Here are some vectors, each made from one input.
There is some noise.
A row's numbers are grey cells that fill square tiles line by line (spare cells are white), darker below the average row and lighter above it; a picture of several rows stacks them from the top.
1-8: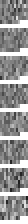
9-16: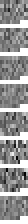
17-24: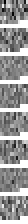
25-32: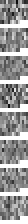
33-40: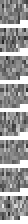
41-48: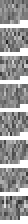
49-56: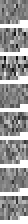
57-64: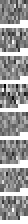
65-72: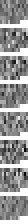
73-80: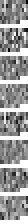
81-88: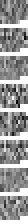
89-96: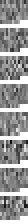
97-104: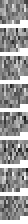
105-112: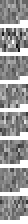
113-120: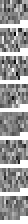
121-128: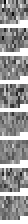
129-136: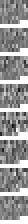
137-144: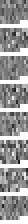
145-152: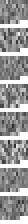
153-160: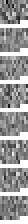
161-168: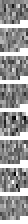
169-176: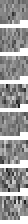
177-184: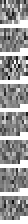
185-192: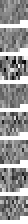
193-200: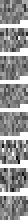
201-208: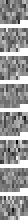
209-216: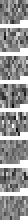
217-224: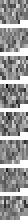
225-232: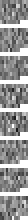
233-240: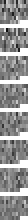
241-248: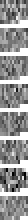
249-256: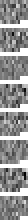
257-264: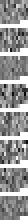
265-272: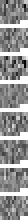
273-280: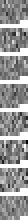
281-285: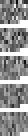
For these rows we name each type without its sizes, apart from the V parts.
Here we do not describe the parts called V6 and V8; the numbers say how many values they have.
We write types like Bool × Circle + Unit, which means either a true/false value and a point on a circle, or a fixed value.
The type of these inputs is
Bool × V6 × V8 + Line.
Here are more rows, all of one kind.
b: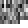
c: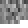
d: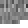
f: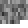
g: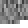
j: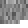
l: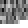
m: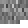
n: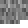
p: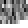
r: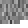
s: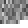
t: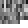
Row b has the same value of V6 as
f and j.
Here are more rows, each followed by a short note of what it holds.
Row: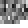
a point on a line
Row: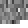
a true/false value, a value of V6 and a value of V8
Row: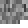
a point on a line
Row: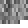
a point on a line
